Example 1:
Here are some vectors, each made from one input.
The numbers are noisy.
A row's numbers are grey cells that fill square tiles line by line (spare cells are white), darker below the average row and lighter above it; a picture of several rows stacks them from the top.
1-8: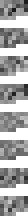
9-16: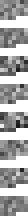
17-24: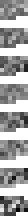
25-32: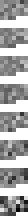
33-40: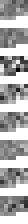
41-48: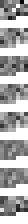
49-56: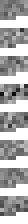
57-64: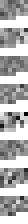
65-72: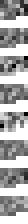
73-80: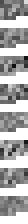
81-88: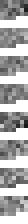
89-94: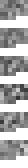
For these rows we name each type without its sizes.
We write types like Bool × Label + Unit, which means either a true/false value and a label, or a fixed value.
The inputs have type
Bool × Bool × Bool.
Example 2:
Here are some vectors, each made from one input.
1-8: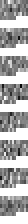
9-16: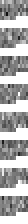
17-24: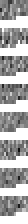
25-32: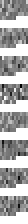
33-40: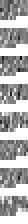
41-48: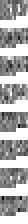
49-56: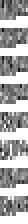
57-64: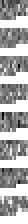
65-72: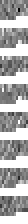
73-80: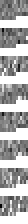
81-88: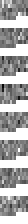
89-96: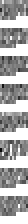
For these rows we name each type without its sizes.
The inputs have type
Bool × Bool × Bool.
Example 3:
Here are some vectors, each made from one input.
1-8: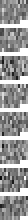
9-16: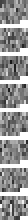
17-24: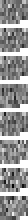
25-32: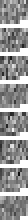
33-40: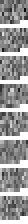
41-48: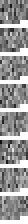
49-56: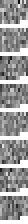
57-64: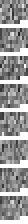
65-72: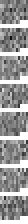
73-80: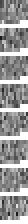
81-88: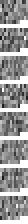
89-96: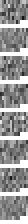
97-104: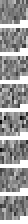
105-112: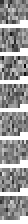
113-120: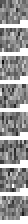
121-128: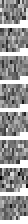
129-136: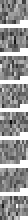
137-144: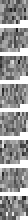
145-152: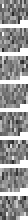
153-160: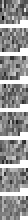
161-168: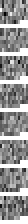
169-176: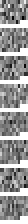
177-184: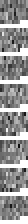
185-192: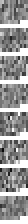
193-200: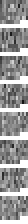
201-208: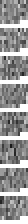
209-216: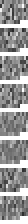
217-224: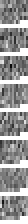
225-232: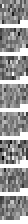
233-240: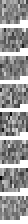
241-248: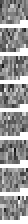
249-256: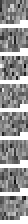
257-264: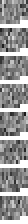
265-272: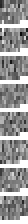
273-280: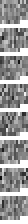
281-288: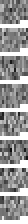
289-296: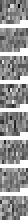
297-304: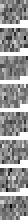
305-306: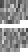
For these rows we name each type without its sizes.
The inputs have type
Tree.
